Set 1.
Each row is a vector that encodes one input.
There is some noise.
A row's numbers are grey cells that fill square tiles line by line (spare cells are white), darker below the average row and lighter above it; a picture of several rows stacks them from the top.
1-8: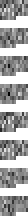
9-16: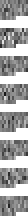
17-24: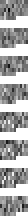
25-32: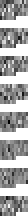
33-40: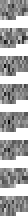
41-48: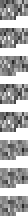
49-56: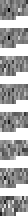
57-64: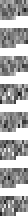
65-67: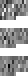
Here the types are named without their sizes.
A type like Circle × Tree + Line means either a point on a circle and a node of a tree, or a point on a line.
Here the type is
(Bool × Bool × Bool + Unit) × Tree.
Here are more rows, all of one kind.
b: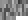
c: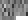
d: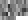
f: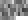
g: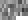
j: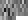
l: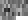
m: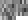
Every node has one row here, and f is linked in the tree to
d.
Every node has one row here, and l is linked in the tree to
b and g.
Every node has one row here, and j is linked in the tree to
m.
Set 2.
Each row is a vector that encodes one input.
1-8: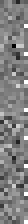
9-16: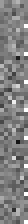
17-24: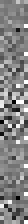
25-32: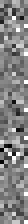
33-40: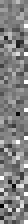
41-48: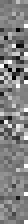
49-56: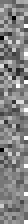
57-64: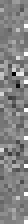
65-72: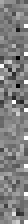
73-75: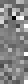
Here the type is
Bool × Tree9.
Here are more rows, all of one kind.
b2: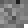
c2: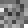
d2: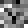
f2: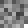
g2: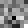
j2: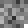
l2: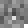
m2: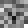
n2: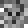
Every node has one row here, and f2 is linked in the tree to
g2.
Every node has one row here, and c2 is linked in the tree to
l2 and n2.
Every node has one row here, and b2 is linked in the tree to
d2 and j2.
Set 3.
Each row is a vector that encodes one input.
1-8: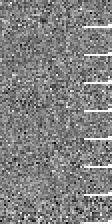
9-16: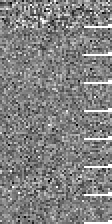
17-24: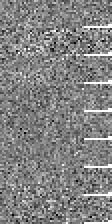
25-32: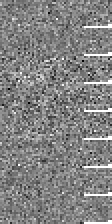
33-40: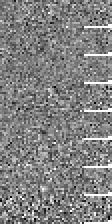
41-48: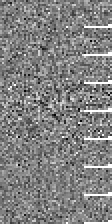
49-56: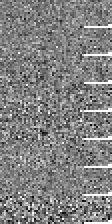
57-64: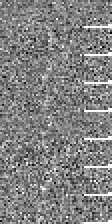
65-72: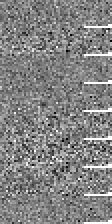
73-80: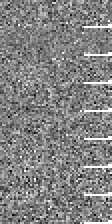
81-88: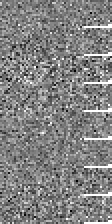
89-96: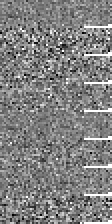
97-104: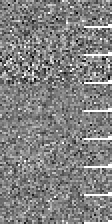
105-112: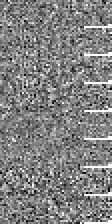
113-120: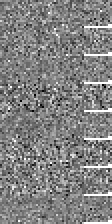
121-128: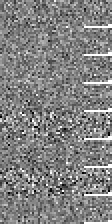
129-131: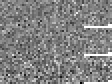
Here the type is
List2(Circle6).
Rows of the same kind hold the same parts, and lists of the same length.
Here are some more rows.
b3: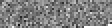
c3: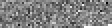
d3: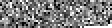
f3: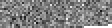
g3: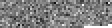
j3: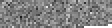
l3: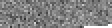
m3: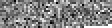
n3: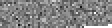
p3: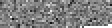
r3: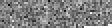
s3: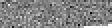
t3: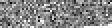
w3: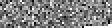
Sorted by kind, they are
b3, c3, f3, g3, j3, l3, m3, n3, p3, r3
d3, w3
s3, t3

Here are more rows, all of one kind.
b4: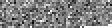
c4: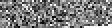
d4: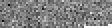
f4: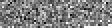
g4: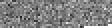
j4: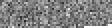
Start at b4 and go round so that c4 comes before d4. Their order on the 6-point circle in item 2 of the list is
b4, j4, c4, g4, f4, d4.
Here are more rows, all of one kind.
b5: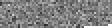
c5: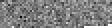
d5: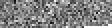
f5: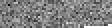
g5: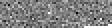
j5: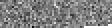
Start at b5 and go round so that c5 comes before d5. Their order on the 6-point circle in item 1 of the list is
b5, j5, c5, f5, g5, d5.
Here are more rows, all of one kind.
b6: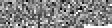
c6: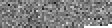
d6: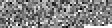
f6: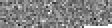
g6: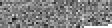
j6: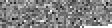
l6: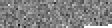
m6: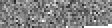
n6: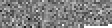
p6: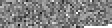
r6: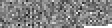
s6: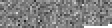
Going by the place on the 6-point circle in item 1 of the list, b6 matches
p6, r6 and s6.
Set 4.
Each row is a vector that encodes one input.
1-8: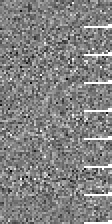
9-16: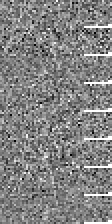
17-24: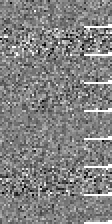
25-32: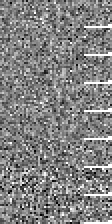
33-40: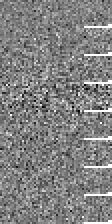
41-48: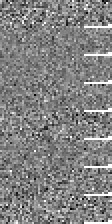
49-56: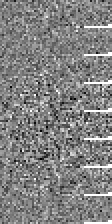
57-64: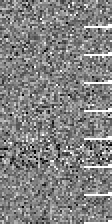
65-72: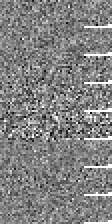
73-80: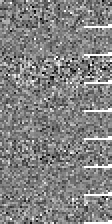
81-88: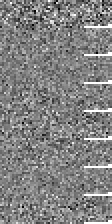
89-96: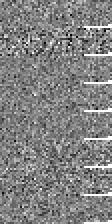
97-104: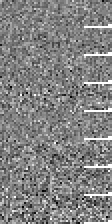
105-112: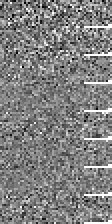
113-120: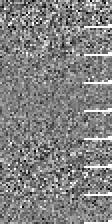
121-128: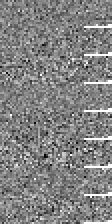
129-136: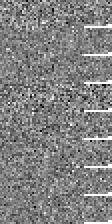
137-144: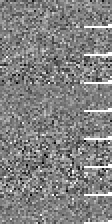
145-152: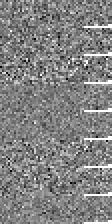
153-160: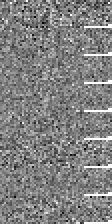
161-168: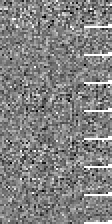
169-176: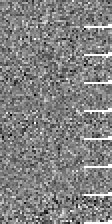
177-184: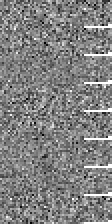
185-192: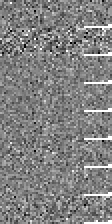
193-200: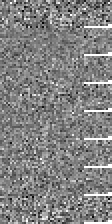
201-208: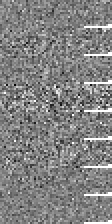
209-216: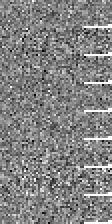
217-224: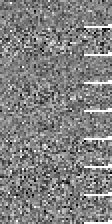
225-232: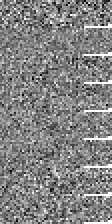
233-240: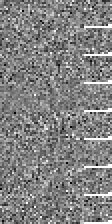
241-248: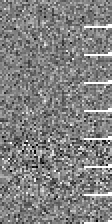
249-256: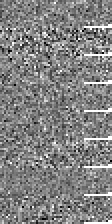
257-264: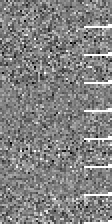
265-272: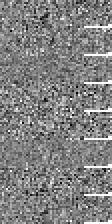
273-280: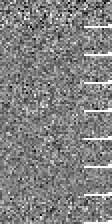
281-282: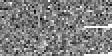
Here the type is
(Circle6 + Unit) × Label4.
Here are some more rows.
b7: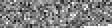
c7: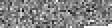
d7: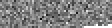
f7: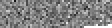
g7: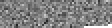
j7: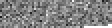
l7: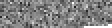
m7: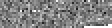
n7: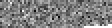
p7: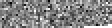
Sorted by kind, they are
b7, d7, f7, g7, j7, l7, n7, p7
c7, m7

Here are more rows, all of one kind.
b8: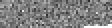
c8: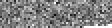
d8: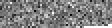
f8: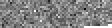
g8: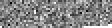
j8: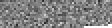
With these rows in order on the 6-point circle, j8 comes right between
b8 and f8.
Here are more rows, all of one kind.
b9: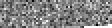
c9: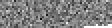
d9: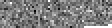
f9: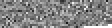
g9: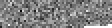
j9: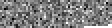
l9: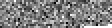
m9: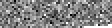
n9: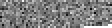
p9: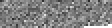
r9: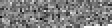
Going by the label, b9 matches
l9 and n9.
